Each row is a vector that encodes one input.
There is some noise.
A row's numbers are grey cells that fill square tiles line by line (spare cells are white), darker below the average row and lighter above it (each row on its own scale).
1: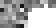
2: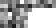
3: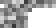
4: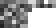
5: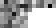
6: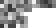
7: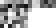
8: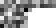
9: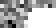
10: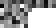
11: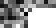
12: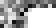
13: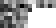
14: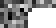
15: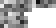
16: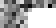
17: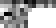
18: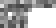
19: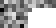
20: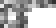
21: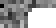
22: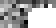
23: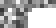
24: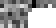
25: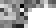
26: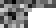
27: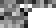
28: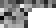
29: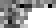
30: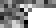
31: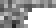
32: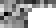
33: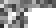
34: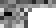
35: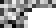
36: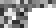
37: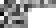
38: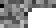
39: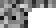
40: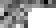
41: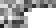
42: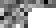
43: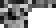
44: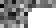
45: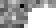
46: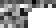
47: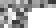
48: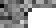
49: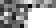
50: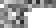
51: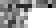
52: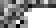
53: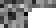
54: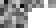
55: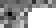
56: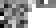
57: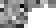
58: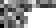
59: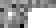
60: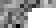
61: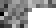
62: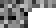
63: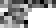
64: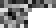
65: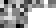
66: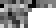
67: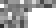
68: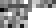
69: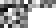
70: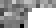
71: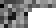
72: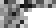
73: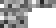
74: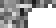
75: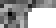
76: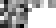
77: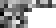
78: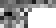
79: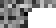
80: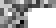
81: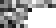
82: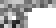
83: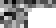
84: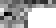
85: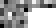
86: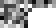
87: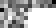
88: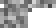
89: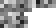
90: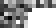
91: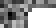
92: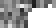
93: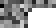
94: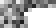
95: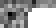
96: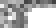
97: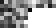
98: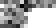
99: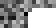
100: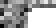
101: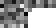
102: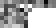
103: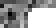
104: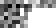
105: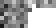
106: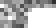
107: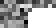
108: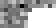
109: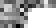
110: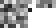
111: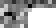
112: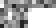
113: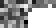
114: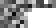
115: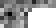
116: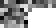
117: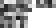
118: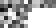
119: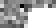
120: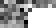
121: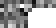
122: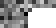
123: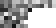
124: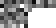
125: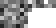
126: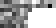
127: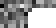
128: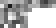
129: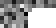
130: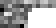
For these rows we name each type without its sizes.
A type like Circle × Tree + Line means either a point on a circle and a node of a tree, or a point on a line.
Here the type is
Line × Tree × (Tree + Unit).
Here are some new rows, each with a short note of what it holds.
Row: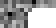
a point on a line and a node of a tree
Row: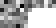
a point on a line and a node of each of two trees
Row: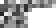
a point on a line and a node of each of two trees
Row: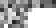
a point on a line and a node of each of two trees
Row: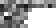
a point on a line and a node of each of two trees
